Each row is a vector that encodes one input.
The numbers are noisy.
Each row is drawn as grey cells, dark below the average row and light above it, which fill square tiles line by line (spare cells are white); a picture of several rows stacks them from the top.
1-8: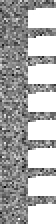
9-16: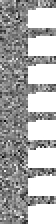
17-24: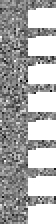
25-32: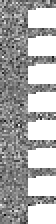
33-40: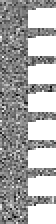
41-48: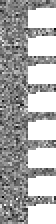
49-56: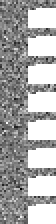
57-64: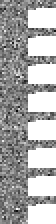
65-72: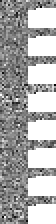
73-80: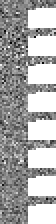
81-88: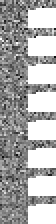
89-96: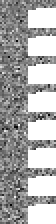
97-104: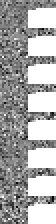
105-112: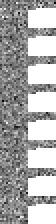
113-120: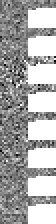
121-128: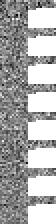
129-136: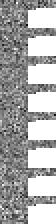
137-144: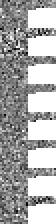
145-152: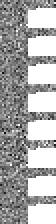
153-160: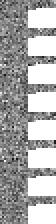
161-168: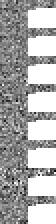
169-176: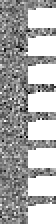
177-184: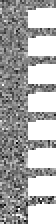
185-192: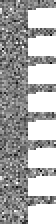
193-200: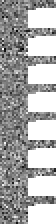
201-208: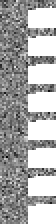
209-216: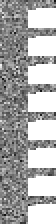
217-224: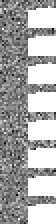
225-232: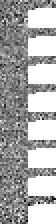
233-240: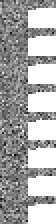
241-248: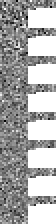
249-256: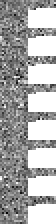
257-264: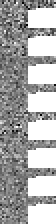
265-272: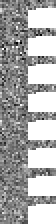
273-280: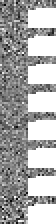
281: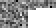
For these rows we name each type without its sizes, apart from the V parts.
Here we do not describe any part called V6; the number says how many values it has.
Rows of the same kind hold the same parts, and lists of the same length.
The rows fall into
3 kinds.
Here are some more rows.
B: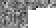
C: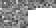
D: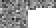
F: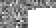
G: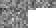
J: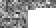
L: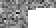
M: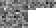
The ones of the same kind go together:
B, M
C, D, L
F, G, J

